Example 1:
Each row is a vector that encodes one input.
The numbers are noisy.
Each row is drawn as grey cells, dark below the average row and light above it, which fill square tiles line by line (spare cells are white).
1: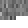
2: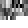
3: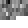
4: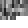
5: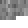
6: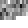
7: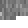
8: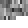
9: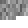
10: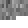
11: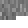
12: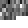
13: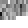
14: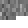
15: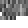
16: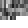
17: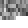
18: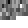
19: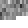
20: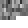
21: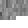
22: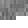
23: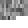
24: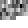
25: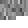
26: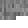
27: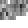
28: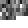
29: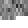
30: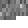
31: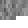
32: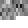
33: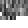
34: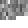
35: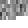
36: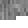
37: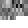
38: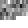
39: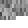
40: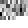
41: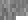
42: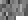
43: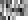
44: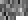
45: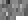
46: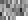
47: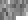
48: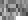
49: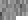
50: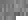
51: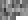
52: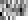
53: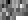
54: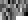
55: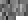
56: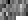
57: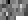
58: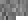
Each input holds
a list of up to two points on a 4-point line.
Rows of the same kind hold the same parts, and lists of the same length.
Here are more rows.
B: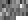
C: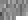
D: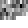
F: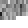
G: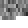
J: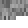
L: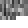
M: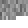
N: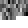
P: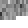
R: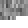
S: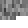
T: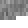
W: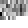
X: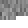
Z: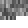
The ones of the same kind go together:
B, J, L, M, S, X
C, D, F, P, R, T, W, Z
G, N

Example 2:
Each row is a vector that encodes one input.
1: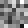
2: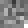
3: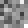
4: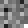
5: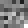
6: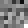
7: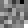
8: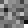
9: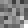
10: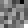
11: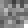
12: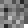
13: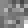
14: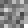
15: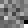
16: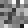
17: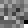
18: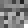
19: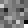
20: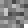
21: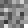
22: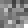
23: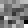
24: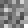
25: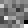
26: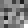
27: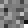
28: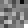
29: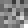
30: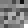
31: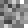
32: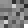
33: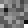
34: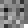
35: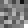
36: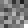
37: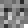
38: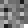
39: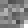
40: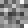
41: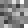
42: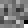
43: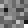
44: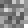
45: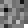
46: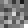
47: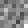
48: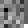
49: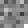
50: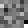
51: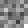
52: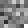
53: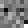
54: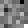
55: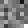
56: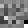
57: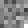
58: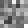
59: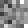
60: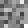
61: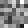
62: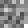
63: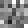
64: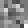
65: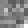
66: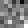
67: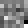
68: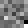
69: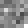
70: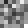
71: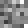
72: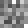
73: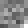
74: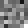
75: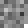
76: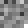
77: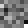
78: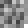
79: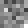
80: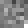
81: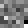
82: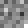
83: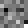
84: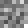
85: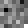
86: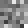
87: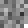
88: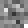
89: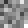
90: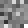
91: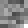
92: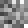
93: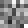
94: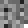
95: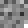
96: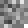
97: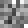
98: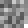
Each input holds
a point on each of two 9-point lines and a true/false value.
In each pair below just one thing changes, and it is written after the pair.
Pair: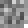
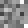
the place on one of the two 9-point lines
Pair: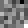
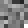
the true/false value
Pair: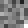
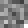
the true/false value
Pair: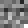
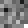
the place on one of the two 9-point lines
